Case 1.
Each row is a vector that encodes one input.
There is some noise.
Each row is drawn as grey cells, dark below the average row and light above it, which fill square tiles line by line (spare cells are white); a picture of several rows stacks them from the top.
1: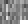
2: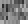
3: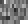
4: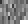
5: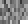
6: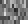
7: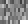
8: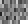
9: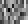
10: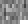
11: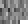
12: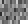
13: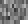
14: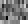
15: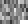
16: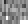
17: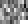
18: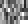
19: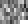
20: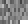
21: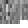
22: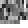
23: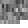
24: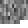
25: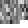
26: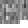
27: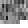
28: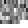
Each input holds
a point on a 5-point line.
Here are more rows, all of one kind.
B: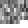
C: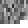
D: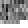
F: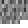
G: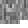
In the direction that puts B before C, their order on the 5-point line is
B, G, F, C, D.
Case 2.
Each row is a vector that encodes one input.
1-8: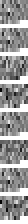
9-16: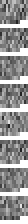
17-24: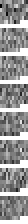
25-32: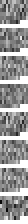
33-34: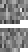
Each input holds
a node of a 7-node tree.
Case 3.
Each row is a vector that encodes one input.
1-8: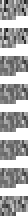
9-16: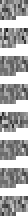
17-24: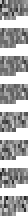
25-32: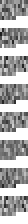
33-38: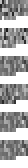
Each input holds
a point on a 5-point line.
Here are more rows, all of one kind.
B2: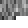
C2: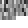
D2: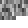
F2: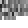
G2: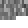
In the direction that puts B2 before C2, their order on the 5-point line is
F2, G2, B2, D2, C2.
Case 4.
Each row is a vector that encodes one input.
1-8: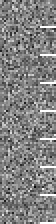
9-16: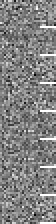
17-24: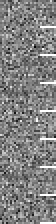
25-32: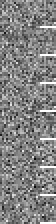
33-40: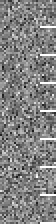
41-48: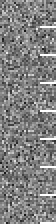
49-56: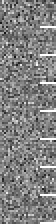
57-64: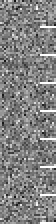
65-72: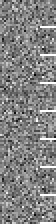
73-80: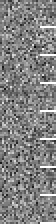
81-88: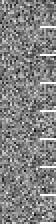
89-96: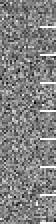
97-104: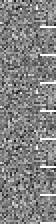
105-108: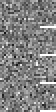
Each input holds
a point on a 9-point line.
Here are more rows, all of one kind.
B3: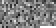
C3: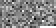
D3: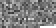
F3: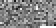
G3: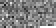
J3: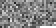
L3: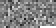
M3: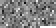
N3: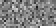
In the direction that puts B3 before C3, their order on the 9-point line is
B3, L3, N3, M3, D3, G3, J3, C3, F3.
